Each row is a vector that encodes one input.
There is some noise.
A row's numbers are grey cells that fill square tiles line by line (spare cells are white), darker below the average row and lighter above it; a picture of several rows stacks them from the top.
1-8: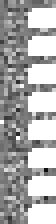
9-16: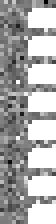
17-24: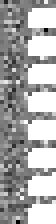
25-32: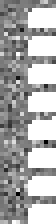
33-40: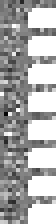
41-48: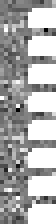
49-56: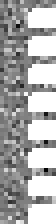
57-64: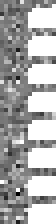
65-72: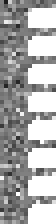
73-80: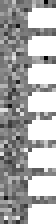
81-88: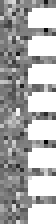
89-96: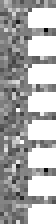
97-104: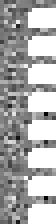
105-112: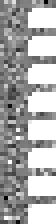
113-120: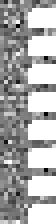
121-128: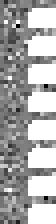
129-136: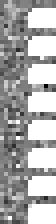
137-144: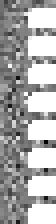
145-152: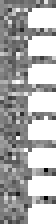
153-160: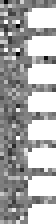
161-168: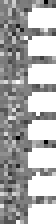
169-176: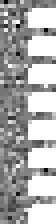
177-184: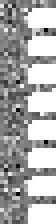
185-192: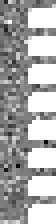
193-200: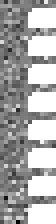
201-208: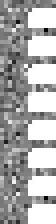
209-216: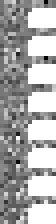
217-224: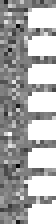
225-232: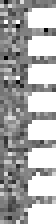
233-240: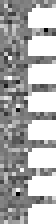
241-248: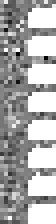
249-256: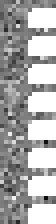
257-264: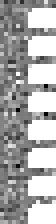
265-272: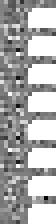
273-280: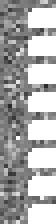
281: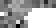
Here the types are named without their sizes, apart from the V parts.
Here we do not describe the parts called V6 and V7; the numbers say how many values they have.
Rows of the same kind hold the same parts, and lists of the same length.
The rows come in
3 kinds.
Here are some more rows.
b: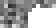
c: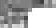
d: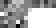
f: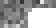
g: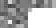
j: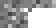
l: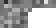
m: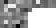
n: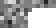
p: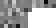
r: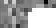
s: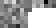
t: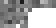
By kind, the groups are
b, c, d, g, j, l, m
f, t
n, p, r, s

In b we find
a node of a tree and a value of V7.
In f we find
a value of V6 and a value of V7.
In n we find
a point on a line.
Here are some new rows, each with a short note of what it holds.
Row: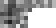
a value of V6 and a value of V7
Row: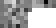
a point on a line
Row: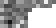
a value of V6 and a value of V7
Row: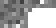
a value of V6 and a value of V7
